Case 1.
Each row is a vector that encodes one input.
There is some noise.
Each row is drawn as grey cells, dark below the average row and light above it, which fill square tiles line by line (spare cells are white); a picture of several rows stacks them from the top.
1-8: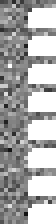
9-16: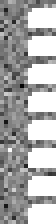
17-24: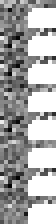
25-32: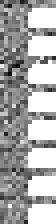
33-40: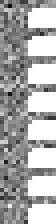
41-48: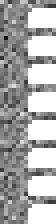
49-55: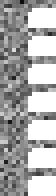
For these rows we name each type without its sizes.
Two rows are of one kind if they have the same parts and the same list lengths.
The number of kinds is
3.
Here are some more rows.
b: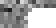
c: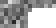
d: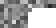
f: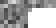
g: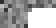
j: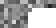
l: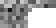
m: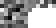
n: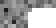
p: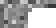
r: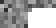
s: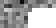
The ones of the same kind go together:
b, d, j, l, p
c, f, g, n, r, s
m

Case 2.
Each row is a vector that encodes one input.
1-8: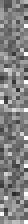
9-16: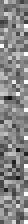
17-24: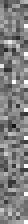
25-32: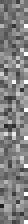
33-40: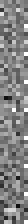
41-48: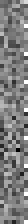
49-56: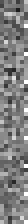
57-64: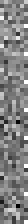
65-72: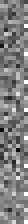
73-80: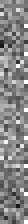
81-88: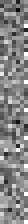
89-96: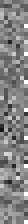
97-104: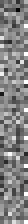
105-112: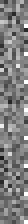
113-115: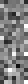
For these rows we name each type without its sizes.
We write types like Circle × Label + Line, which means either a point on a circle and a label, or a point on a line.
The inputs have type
Bool × Line × Line.
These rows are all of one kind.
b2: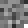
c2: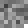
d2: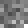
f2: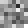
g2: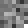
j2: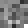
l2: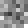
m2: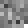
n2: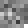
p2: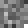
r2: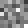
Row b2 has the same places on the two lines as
g2 and j2.
